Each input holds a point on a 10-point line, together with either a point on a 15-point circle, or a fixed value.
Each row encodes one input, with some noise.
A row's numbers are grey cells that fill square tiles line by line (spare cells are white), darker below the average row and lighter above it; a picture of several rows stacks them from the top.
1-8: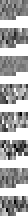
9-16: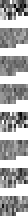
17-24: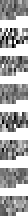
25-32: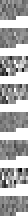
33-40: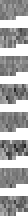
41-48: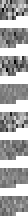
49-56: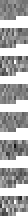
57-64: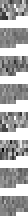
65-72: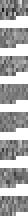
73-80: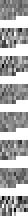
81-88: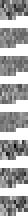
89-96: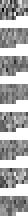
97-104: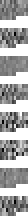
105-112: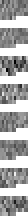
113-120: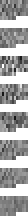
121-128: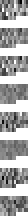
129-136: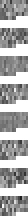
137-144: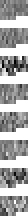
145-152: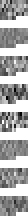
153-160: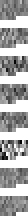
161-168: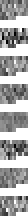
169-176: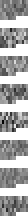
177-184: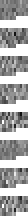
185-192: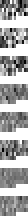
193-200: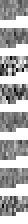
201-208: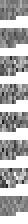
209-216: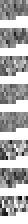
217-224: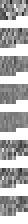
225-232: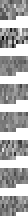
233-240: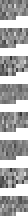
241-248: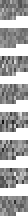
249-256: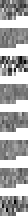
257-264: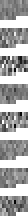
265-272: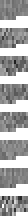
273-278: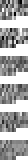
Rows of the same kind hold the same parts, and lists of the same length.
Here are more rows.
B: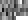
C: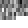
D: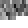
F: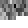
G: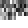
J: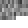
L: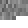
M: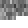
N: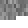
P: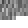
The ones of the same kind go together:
B, D, J, M, P
C, F, G, L, N

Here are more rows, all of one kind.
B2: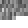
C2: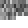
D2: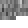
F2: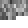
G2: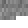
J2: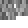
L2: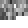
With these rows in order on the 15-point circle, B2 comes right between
G2 and J2.
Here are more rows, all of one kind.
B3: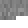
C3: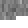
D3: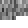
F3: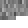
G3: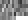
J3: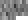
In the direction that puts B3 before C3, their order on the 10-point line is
B3, G3, F3, J3, C3, D3.
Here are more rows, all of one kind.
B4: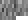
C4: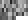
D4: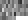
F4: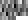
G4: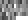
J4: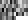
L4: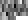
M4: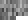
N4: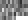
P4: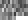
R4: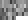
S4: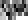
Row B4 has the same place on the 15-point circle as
C4, F4 and N4.
